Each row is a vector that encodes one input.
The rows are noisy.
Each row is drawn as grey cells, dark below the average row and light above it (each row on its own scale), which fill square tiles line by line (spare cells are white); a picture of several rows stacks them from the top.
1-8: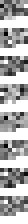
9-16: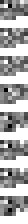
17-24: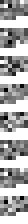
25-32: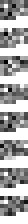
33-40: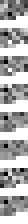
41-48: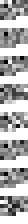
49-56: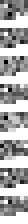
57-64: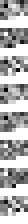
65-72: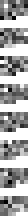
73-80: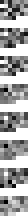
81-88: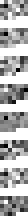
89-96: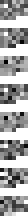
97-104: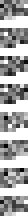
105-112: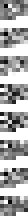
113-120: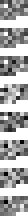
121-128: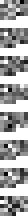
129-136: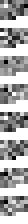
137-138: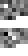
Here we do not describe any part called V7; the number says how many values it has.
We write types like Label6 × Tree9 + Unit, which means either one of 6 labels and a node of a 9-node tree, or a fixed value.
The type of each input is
List2(Bool × V7).
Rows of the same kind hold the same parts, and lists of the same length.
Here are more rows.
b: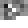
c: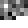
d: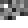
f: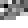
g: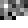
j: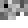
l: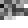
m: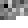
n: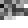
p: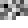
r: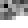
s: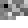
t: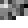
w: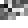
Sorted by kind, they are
b, f, j, m, p, r, s, w
c, d, g, t
l, n

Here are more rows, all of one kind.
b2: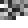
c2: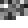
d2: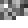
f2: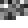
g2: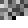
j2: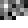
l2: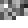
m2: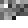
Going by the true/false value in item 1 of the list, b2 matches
c2 and f2.
